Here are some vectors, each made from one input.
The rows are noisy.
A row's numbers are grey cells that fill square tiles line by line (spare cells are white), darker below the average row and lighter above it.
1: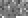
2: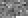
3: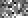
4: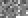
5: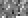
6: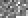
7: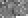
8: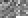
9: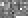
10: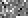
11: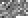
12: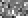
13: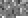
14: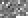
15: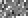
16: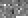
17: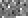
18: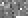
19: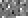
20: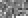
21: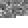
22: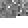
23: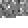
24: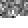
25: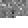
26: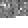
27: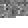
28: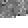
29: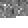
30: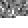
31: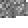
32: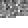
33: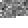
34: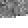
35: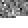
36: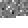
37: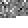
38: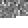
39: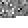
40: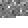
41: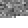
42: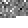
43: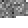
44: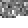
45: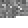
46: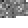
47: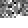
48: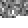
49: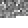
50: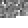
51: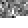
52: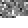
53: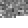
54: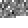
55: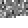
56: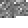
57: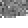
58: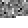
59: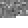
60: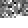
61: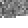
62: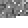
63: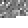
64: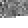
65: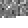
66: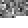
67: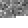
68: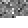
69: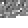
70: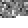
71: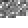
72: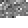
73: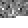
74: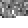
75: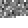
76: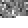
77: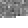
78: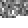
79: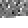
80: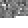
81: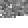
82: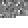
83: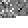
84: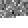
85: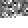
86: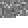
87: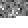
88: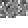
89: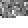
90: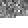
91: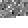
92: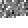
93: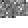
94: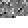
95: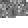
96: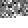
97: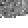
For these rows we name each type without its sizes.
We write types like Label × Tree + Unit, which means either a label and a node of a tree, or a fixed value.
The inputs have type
List(Circle + Line).
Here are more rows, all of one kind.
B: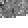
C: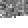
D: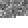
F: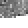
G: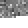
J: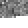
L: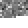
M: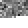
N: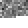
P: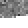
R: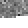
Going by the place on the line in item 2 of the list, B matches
L, M and N.
